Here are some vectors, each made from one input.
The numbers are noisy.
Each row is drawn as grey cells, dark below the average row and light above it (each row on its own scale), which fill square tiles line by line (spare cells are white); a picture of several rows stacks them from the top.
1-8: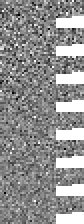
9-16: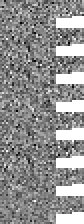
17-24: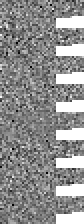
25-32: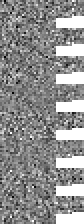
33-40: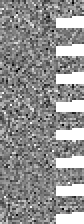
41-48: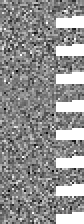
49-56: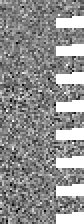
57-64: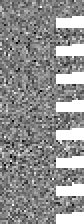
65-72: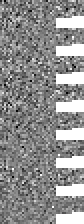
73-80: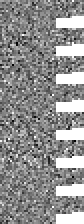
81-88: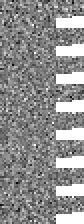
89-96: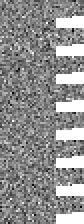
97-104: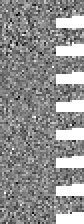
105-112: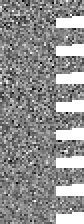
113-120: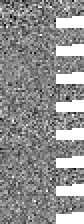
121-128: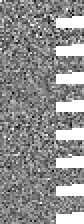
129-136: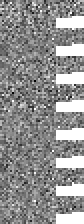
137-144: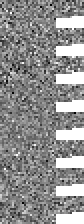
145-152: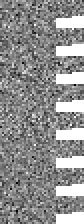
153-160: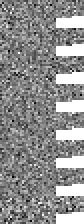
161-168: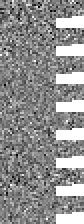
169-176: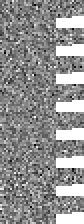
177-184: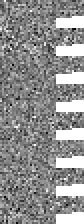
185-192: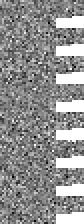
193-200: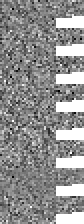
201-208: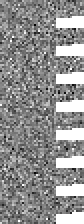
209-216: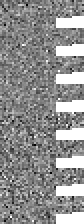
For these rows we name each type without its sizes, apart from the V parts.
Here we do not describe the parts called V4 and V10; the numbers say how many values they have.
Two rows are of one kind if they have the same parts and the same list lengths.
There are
4 kinds of row.
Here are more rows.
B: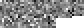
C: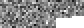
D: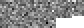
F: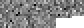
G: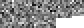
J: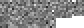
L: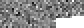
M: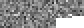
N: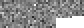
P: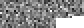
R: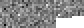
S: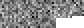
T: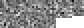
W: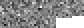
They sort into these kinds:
B, C
D, J
F, G, L
M, N, P, R, S, T, W

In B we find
a point on a line and a value of V10.
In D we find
a node of a tree and a value of V4.
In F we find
a point on a line and a node of a tree.
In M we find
a value of V4 and a value of V10.
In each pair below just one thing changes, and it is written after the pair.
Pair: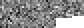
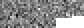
the node of the tree
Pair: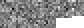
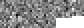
the node of the tree
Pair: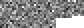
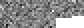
the node of the tree
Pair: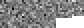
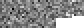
the value of V4
